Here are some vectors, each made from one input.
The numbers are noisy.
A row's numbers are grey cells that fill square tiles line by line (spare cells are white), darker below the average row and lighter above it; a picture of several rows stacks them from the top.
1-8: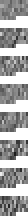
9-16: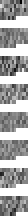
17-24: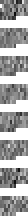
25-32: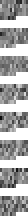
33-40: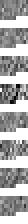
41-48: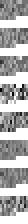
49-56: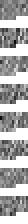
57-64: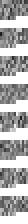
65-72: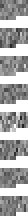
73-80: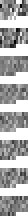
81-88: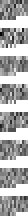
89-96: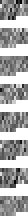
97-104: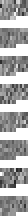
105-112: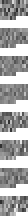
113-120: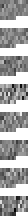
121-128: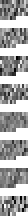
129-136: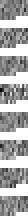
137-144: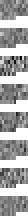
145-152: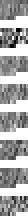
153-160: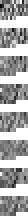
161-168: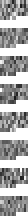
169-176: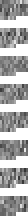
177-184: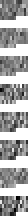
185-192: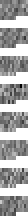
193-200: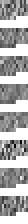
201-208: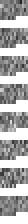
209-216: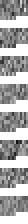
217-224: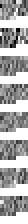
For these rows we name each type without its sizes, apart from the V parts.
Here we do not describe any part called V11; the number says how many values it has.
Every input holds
a label and a true/false value, together with either a node of a tree, or a value of V11.
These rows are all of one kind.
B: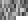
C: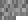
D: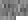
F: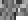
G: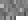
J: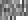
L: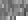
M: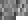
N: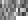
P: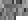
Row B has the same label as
G, J, L and N.
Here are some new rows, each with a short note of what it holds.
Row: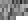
a label, a node of a tree and a true/false value
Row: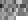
a label, a true/false value and a value of V11
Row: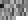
a label, a node of a tree and a true/false value
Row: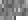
a label, a true/false value and a value of V11
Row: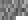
a label, a node of a tree and a true/false value
